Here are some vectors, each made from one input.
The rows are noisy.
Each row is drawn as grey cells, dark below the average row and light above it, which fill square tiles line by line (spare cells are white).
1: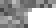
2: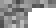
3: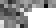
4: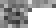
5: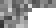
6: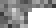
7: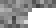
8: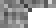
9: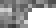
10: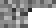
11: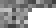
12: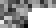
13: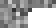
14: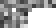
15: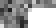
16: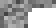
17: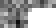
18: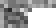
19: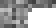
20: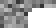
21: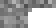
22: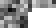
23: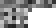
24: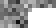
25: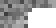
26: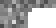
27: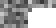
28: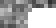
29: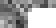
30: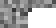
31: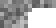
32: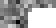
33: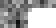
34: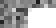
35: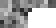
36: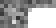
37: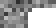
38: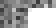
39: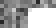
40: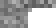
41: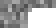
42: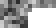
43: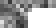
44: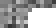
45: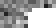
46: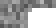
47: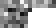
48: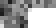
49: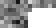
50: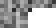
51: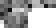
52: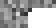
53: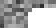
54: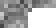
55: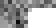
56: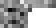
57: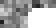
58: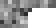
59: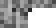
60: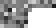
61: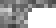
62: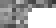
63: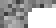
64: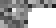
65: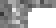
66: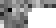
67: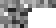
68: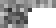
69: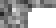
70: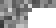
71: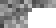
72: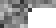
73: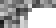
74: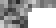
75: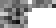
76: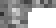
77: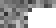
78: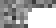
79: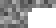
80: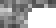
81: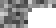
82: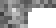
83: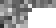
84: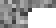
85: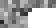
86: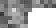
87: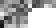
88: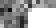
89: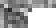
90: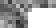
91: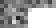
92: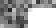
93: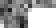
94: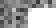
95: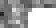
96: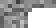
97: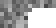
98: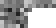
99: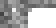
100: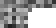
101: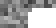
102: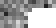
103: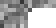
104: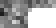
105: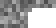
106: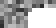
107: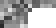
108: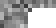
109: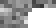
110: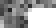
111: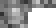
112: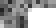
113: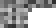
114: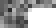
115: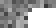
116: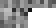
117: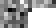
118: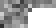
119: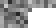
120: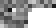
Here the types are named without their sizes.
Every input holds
a node of a tree, together with either a node of a tree, or four true/false values.
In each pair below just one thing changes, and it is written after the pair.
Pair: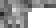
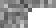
the node of the tree
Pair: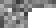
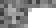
the node of the tree
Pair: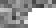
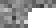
one of the four true/false values
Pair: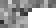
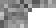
the node of the tree
